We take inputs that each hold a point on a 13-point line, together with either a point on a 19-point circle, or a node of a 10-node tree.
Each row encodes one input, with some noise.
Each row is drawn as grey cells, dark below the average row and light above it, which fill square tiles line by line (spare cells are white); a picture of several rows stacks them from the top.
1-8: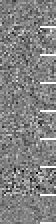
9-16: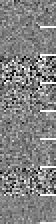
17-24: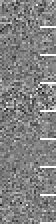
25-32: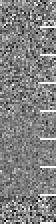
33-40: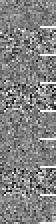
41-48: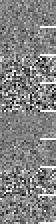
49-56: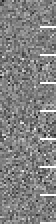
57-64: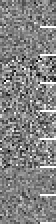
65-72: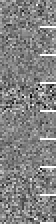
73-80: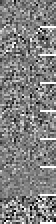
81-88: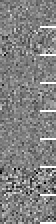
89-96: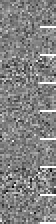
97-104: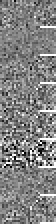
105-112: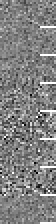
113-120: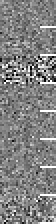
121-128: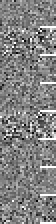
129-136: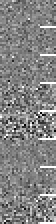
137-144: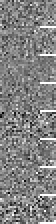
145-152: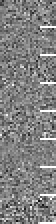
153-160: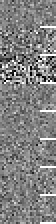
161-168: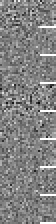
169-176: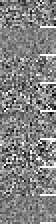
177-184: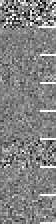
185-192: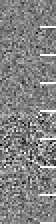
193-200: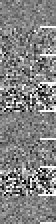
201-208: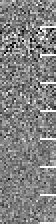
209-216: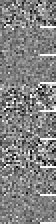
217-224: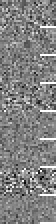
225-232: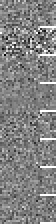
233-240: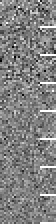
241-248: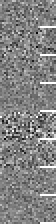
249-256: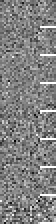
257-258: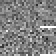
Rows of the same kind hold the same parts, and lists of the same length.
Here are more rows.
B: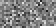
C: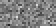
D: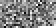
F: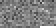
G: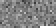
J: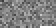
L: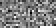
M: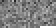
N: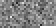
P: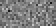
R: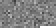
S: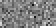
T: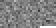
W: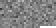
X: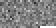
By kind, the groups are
B, C, G, L, M, N, P, X
D, F, J, R, S, T, W

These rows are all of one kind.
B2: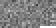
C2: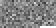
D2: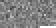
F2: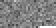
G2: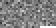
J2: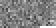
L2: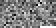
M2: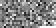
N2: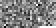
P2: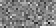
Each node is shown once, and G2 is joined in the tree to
L2, M2 and N2.
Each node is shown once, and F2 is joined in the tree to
D2.
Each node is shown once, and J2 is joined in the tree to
B2 and N2.
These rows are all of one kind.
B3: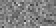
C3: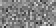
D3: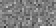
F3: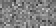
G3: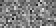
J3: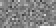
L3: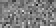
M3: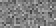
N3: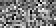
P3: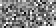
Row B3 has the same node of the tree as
C3, F3, J3 and P3.
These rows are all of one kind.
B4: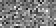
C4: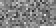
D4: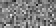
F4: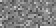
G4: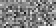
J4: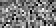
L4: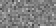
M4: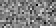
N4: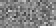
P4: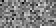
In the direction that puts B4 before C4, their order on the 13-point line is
J4, G4, F4, B4, P4, L4, C4, M4, D4, N4.
